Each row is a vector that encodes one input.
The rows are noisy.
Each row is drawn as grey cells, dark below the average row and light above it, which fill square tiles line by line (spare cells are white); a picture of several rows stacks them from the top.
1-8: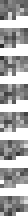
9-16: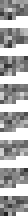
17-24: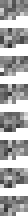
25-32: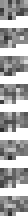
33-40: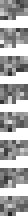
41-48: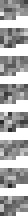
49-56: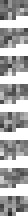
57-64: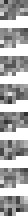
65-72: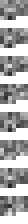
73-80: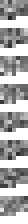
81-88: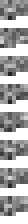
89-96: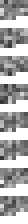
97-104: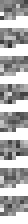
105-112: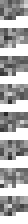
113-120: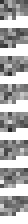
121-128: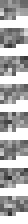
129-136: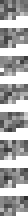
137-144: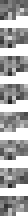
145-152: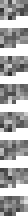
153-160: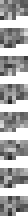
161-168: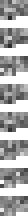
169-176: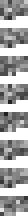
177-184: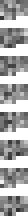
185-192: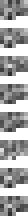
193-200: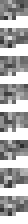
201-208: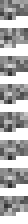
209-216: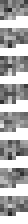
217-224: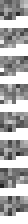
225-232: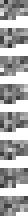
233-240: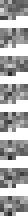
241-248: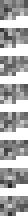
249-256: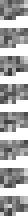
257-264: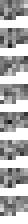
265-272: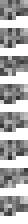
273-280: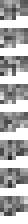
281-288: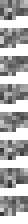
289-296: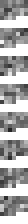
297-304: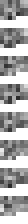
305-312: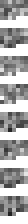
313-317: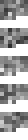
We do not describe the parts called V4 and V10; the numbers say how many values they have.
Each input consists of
either a node of an 11-node tree, a true/false value, a value of V4 and a value of V10, or a node of a 12-node tree.
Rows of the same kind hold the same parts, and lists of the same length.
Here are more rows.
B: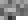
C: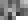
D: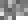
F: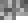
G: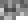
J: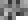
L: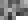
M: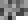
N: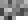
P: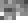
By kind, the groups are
B, C, J, L, M, N
D, F, G, P

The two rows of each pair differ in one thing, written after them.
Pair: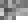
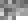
the node of the tree
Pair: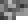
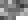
the true/false value
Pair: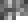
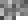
the true/false value
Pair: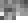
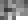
the true/false value
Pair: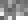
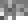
the node of the tree
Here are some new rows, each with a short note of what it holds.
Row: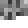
a node of a 12-node tree
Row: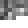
a node of an 11-node tree, a true/false value, a value of V4 and a value of V10
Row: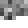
a node of a 12-node tree
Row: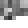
a node of a 12-node tree
